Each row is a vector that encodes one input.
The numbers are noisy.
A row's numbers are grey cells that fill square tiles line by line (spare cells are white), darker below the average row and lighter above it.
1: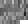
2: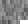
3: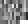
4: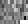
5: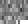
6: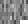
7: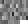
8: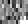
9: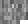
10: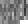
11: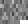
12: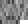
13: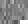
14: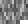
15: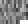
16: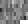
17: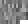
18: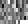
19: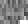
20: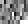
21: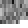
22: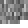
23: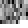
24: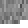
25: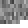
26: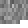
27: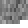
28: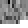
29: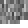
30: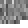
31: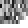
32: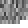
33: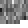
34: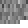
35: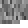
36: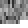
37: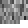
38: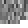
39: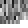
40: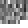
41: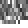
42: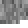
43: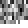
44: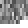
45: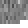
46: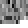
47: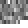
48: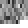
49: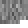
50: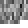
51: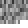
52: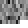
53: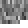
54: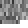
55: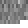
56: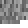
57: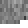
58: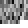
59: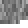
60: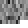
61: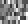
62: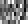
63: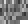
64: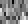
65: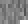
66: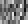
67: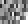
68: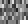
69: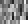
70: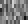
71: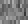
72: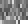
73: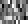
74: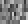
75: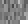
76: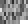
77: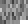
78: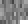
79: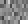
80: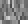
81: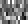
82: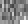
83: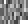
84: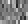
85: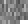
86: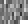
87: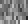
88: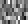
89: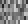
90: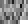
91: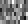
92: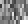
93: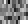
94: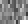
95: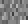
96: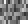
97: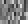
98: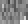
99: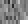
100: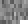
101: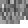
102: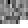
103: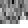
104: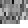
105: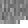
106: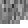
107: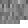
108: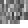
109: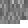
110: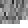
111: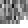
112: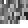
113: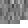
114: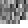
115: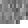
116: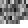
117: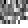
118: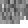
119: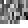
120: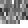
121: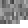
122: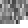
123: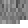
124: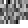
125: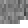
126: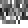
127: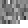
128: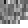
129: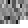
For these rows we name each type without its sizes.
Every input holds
a point on a circle.
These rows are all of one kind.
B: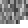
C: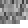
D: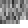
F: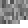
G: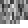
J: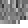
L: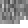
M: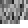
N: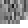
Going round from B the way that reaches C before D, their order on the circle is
B, L, G, J, M, C, N, D, F.
